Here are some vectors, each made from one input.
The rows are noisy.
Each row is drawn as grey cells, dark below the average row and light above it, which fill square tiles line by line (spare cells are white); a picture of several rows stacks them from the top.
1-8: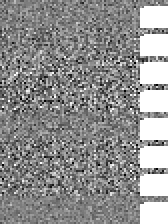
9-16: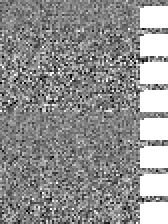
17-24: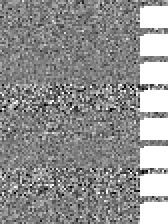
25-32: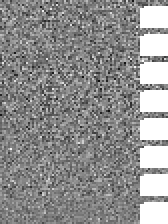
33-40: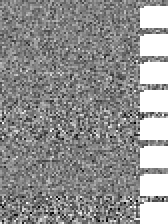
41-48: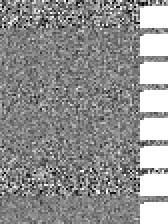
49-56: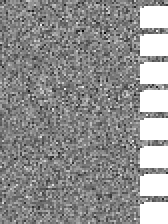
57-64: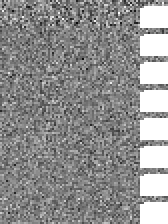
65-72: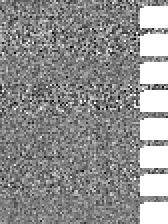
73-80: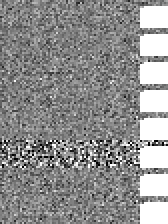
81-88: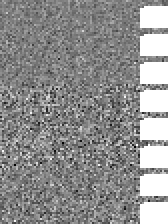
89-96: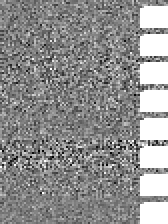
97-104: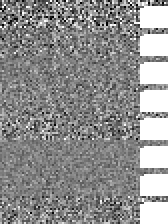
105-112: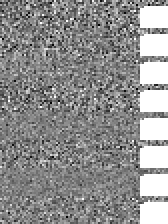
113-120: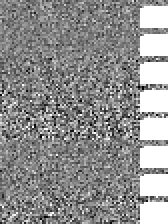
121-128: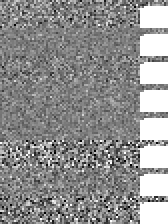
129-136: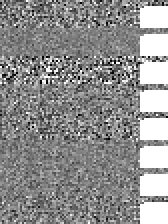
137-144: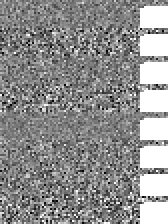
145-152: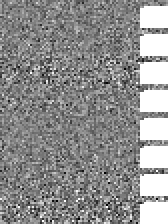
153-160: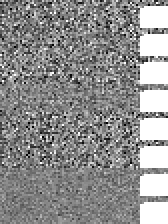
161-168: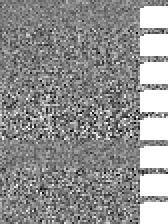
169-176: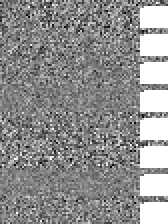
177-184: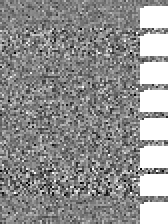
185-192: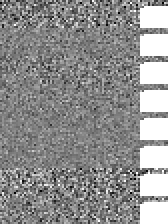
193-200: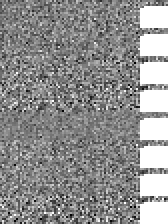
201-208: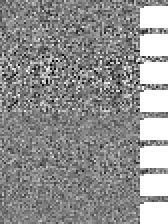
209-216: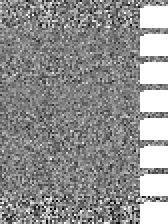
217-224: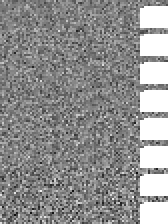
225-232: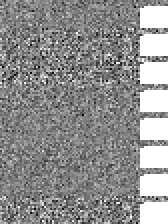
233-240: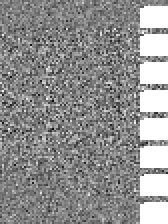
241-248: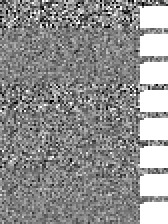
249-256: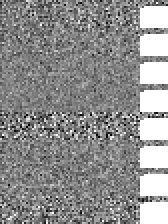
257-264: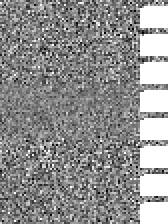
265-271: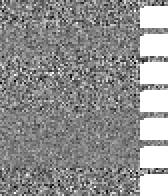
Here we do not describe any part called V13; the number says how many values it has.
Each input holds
a point on a 9-point line, together with either a point on a 9-point line, or a value of V13.
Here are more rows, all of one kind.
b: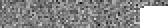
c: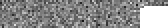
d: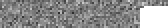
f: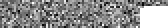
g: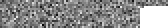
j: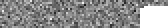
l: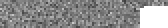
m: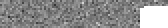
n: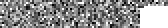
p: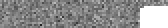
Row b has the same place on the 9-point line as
c and g.
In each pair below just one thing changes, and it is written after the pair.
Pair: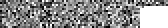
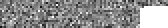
the value of V13
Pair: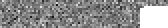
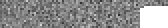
the place on the 9-point line
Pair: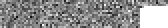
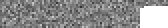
the place on the 9-point line
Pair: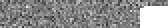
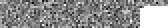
the value of V13
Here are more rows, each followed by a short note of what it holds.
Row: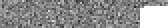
a point on each of two 9-point lines
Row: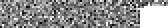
a point on each of two 9-point lines
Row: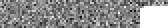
a point on a 9-point line and a value of V13
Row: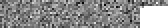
a point on each of two 9-point lines
